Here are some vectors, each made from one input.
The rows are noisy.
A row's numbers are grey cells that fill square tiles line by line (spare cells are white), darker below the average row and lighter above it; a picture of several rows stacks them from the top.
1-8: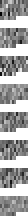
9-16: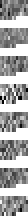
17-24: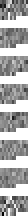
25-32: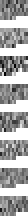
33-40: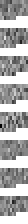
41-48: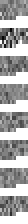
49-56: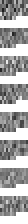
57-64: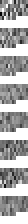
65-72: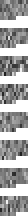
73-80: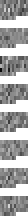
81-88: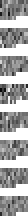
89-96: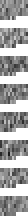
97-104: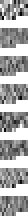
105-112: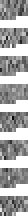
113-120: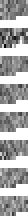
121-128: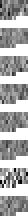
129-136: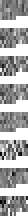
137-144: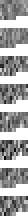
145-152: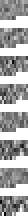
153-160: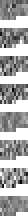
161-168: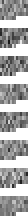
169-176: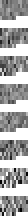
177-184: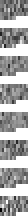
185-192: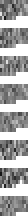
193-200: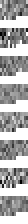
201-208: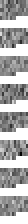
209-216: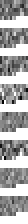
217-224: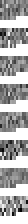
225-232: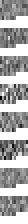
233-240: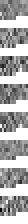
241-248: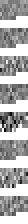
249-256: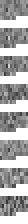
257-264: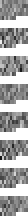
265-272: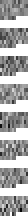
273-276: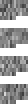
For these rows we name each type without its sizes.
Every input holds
a list of points on a line.
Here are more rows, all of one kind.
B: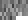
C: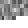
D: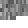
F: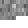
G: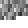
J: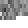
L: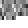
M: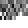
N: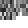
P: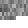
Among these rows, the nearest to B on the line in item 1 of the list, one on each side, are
C and M.
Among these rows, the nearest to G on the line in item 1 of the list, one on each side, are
D and L.
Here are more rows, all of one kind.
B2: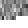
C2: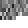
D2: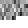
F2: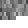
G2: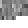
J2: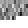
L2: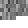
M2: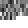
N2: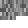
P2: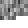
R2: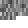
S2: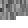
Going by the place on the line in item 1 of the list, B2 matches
G2, N2 and R2.
